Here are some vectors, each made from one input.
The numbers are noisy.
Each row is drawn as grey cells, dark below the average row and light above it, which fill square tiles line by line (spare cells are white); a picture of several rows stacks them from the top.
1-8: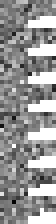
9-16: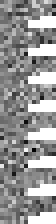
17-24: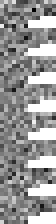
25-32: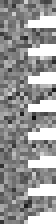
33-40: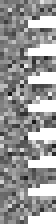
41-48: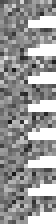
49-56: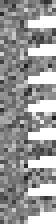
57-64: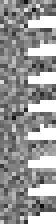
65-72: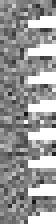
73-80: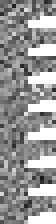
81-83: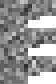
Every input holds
a point on a 5-point line, together with either a point on a 4-point line, or a point on a 5-point line.
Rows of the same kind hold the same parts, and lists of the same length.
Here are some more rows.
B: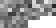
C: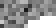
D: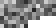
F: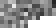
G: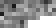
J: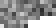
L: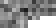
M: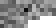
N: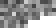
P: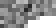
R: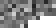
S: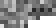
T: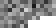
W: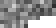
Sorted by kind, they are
B, C, G, M, N, P
D, F, J, L, R, S, T, W

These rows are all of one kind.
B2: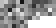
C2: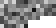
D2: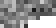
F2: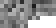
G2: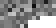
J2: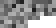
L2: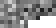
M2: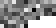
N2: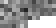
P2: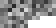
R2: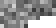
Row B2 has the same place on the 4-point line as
D2, J2, P2 and R2.
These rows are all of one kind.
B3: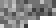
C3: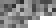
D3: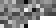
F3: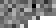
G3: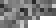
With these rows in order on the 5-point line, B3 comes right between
D3 and G3.
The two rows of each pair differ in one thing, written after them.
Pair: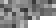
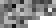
the place on the 5-point line
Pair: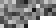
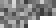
the place on the 5-point line
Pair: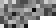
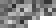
the place on the 5-point line
